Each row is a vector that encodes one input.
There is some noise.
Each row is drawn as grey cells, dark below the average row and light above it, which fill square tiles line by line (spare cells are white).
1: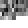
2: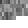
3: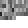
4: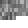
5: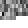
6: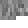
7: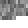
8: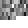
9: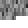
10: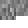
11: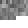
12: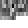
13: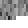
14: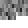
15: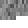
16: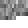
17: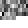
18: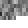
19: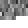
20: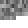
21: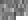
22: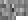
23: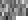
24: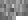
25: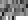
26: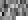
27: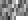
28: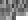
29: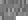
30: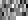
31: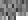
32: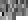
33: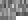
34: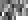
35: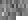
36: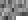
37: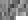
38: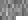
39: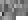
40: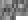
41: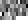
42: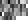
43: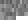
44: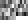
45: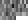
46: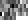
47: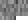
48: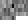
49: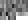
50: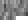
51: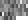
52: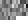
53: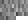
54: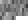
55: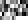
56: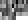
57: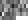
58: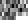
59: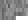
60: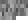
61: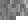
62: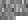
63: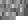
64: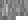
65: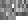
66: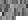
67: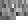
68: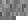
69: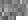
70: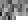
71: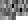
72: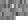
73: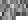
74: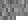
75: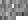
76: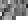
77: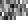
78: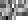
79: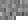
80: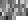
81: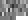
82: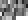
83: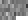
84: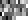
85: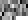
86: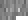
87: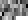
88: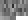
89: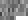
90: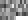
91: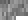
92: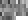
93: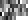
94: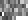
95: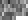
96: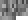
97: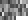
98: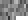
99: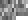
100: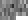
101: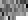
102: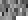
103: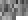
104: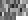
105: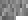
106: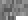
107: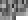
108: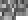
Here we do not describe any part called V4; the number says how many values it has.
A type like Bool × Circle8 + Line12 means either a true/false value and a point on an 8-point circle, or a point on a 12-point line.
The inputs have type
(Bool × Bool × Bool × Bool + Unit) × Line5 × V4.
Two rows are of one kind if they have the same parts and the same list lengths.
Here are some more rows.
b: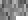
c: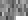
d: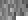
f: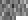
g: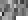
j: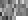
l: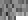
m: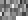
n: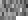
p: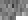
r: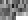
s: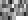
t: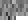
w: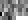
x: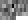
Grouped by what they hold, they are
b, l, s, t, w
c, d, f, g, j, m, n, p, r, x

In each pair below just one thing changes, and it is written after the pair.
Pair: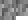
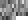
the value of V4
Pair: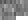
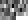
the value of V4
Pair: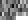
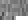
the value of V4
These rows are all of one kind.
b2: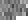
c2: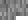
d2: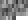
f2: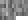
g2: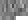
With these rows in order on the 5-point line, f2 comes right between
d2 and g2.
